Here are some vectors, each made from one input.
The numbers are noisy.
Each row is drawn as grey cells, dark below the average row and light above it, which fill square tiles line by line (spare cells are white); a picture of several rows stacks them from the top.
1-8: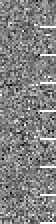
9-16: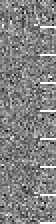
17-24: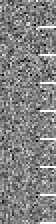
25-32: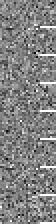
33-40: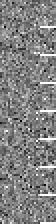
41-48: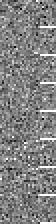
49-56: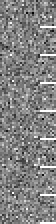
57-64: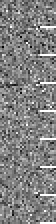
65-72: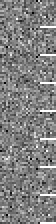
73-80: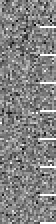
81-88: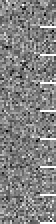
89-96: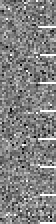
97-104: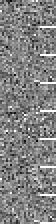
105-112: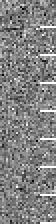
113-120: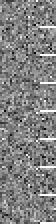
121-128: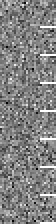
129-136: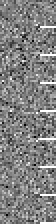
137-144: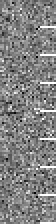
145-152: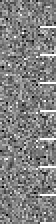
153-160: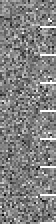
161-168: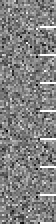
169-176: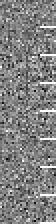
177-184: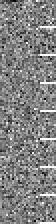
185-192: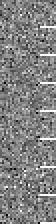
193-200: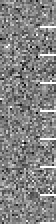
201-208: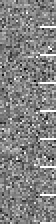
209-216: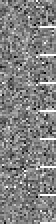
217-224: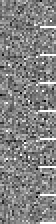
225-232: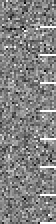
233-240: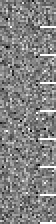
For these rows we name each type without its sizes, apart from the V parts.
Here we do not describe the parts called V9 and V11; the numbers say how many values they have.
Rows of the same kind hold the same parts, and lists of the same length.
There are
4 kinds of row.
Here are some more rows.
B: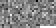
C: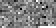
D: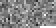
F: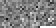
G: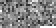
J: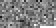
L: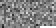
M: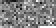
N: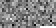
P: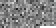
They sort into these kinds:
B, D, L, P
C, G, M, N
F
J

